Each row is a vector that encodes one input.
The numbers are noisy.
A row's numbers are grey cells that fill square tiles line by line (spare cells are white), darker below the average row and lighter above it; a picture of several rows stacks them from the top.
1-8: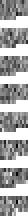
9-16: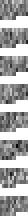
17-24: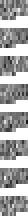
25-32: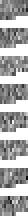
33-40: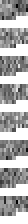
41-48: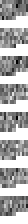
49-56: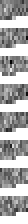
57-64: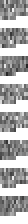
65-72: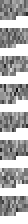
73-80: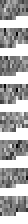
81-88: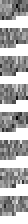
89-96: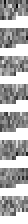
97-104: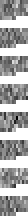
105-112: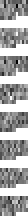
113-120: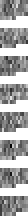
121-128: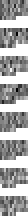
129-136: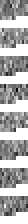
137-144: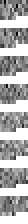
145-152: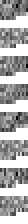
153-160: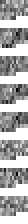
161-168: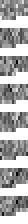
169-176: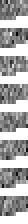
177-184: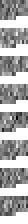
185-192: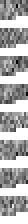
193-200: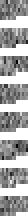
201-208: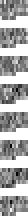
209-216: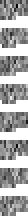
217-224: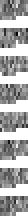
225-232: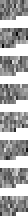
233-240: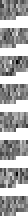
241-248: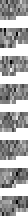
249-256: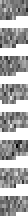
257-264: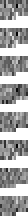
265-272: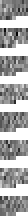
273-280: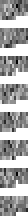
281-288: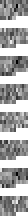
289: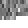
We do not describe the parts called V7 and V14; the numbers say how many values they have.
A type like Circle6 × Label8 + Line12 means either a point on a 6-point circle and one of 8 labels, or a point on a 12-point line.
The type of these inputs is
Line9 × (Tree13 + Unit) × V7 × V14.
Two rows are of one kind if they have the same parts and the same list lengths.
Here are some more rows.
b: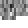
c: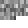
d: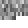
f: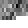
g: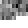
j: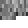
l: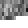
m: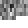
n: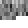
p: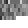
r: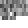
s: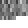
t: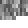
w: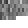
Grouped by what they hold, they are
b, d, g, m, n, r
c, f, j, l, p, s, t, w

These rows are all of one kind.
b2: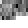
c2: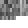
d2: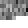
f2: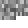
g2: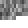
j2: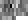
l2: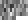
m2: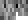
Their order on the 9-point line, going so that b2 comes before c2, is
m2, b2, d2, c2, g2, j2, f2, l2.
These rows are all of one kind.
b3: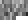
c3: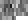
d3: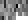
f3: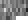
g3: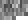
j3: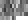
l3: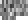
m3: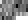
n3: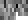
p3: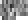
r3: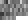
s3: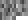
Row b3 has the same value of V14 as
j3 and p3.
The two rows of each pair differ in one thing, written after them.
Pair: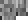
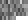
the place on the 9-point line
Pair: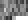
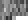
the value of V7
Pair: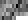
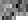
the value of V14
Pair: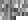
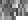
the place on the 9-point line
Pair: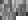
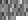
the place on the 9-point line
